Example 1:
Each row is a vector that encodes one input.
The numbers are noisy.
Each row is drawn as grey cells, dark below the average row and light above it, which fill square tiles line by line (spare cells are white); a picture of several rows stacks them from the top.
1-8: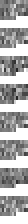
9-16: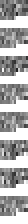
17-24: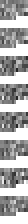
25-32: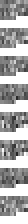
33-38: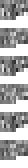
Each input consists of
a point on a 6-point line.
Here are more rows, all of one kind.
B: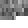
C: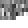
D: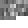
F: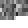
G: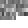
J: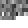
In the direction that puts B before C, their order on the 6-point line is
G, D, B, F, J, C.
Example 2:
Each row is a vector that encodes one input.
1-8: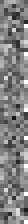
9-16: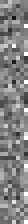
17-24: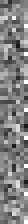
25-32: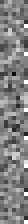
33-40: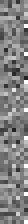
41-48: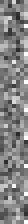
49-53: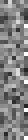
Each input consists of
four true/false values.
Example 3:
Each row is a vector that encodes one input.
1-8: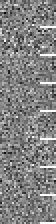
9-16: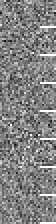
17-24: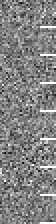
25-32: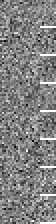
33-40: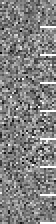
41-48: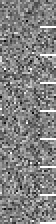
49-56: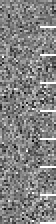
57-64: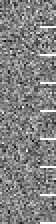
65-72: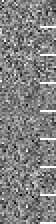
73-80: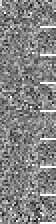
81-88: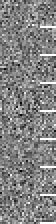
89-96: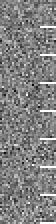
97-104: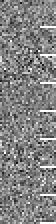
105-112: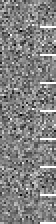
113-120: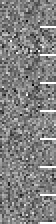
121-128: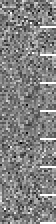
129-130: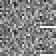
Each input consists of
a node of a 16-node tree.
